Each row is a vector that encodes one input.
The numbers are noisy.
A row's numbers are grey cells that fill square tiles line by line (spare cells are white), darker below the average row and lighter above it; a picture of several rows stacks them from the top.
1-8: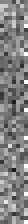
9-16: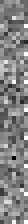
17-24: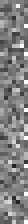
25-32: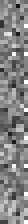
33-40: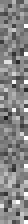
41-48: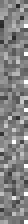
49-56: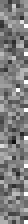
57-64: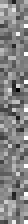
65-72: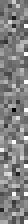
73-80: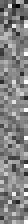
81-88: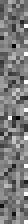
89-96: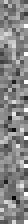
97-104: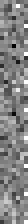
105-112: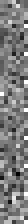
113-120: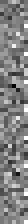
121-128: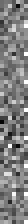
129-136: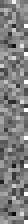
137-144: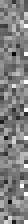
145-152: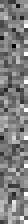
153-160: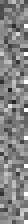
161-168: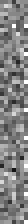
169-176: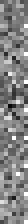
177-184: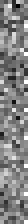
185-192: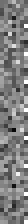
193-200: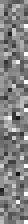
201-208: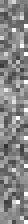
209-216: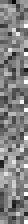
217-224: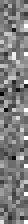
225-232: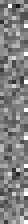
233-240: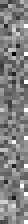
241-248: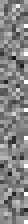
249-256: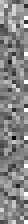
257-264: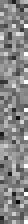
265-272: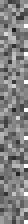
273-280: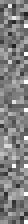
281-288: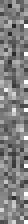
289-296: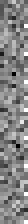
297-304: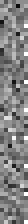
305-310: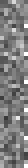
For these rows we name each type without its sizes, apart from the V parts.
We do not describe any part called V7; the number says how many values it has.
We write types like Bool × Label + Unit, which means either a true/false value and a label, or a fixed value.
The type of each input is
Line × (Line + V7).
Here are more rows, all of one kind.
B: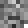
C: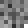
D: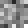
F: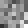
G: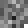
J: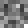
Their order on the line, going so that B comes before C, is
B, G, C, J, F, D.
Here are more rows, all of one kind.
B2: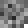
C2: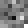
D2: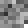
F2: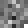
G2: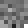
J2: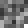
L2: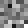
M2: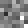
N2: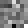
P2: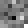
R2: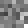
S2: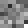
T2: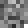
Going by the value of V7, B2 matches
C2, F2 and P2.
